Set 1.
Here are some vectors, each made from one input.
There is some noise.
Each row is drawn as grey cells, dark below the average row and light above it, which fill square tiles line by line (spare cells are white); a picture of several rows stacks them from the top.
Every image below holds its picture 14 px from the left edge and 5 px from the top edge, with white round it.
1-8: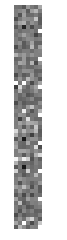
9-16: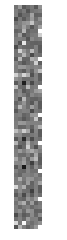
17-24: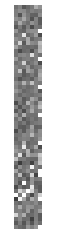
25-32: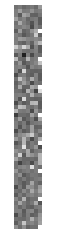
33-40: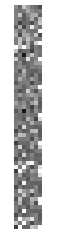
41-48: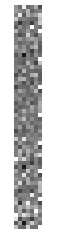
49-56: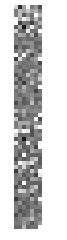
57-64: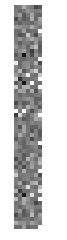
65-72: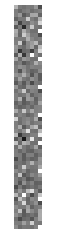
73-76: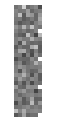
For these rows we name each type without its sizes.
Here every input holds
three true/false values.
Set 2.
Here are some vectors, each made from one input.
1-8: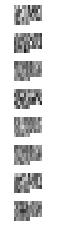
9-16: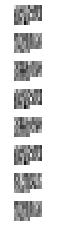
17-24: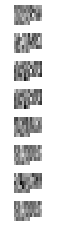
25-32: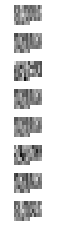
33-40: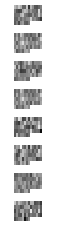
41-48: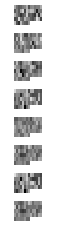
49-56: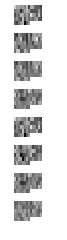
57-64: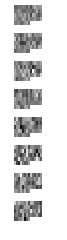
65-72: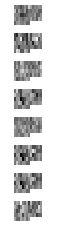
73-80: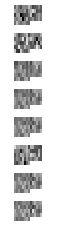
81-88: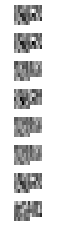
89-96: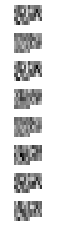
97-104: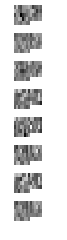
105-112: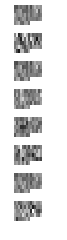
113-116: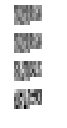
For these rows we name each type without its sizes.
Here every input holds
a point on a line.
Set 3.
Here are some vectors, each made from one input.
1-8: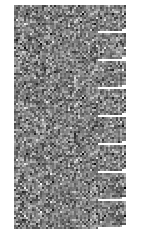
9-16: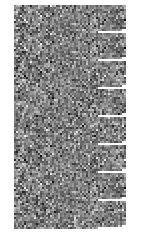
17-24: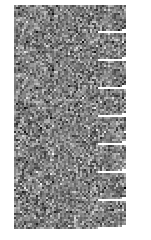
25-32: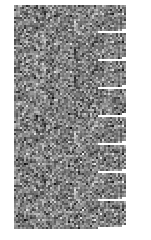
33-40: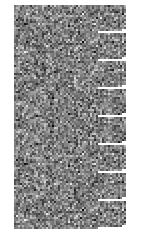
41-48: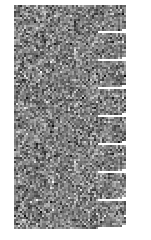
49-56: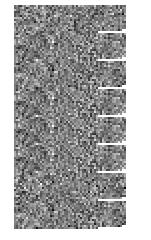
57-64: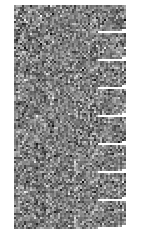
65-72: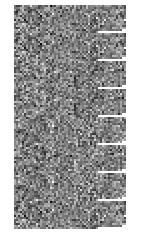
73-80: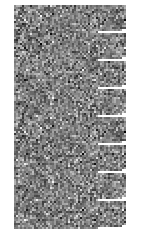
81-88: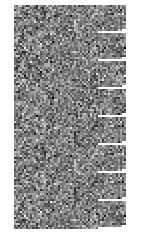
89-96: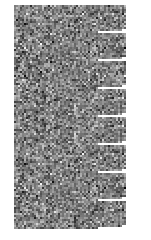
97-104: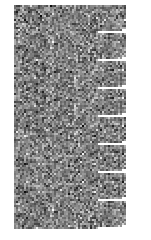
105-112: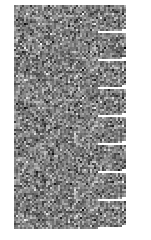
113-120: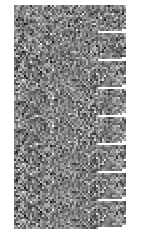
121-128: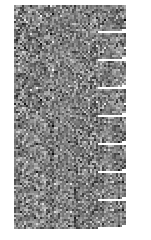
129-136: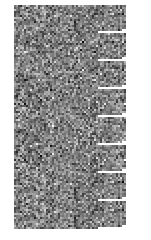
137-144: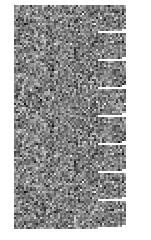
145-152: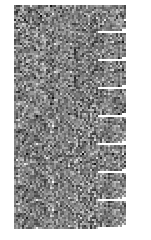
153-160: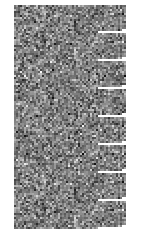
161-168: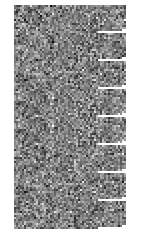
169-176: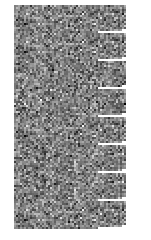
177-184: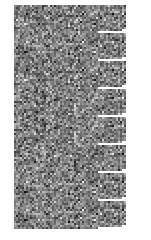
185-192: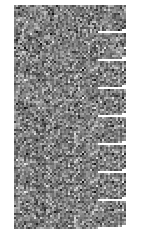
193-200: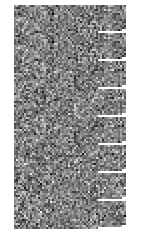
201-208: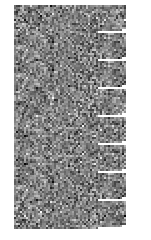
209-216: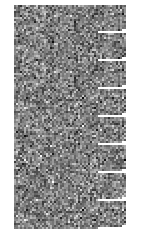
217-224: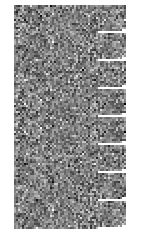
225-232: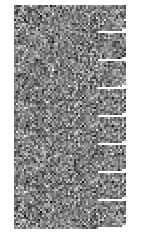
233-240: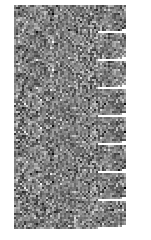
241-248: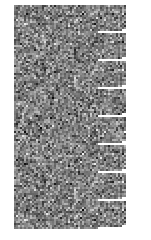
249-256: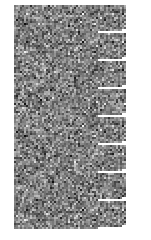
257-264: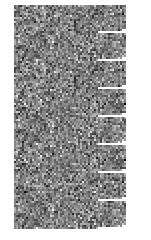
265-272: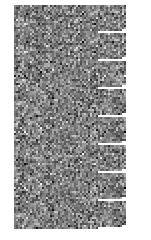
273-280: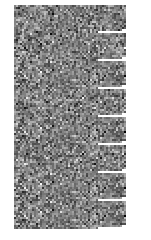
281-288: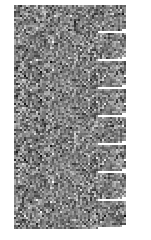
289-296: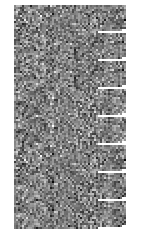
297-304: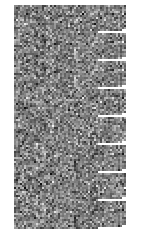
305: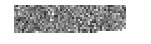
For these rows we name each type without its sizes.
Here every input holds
three true/false values.
